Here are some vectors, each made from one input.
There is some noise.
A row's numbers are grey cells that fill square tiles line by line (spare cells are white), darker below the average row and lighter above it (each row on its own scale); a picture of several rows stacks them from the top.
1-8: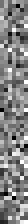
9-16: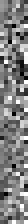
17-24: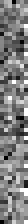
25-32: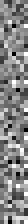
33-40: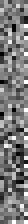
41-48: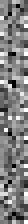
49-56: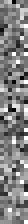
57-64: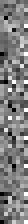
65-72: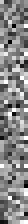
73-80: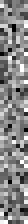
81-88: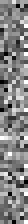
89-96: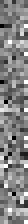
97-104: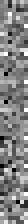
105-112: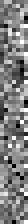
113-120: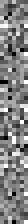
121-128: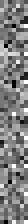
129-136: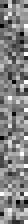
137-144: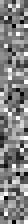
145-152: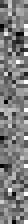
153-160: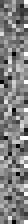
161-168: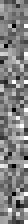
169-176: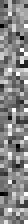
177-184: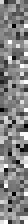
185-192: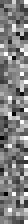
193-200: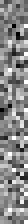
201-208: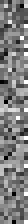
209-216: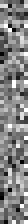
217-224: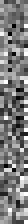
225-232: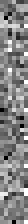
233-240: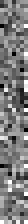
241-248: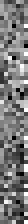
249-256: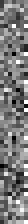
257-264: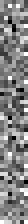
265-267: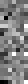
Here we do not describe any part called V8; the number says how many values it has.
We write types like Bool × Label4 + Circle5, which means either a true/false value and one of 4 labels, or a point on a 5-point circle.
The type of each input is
((Bool × Bool × Bool × Bool + Unit) × Line11 + Line10) × V8.
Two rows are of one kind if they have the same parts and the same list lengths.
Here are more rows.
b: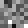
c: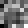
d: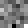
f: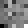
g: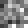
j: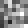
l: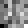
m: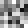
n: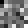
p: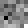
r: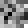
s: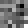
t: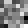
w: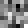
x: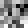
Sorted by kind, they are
b, t
c, d, f, g, j, l, m, n, s, w, x
p, r

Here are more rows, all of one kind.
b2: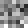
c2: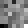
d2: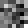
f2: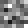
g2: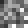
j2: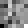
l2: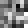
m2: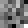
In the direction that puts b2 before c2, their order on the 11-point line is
f2, b2, j2, g2, l2, m2, c2, d2.
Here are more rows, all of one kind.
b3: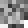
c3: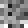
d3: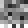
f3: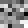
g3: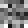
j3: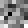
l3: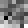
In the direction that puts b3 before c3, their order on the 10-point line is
d3, l3, j3, b3, f3, c3, g3.
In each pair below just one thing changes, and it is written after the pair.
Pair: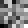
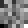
one of the four true/false values
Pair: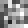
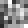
the place on the 11-point line
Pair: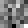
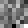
one of the four true/false values
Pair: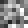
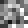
one of the four true/false values
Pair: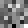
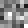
the value of V8
